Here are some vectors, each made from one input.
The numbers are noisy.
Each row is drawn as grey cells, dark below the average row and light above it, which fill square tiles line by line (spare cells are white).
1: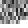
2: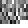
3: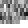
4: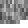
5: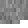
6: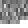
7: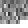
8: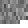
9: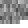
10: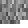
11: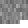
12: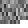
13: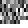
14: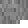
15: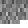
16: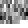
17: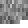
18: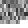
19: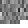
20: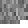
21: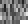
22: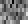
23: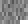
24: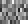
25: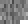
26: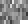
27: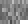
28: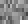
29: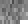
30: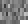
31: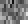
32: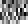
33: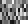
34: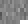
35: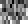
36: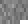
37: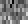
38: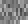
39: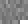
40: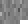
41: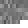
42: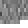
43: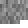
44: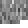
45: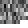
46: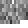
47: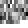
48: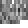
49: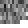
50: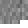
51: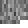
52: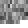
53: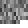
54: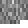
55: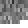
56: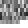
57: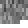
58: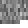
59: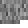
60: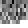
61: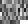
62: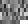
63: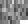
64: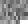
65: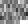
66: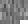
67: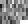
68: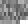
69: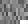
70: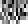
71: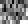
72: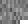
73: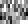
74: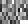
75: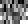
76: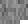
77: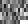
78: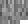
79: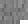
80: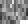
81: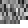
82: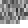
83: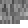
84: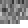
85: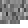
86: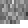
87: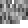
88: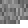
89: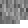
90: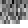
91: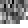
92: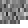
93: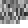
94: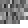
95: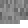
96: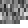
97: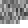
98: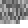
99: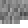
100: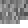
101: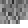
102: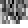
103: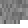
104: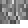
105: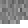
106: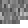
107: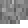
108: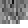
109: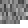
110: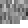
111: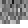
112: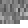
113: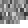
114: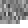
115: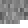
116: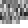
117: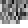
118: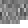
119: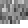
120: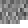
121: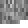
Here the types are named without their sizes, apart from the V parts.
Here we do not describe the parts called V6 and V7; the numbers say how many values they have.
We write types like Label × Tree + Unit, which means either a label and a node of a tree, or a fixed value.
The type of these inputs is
Line × (Line + V6) × V7.
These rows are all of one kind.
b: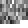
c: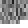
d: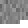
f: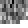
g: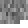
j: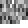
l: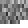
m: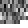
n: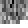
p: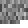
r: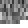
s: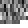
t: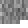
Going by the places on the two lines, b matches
f, s and t.
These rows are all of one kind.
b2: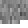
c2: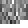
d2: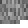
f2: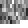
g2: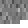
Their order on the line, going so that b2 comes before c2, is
g2, f2, b2, d2, c2.
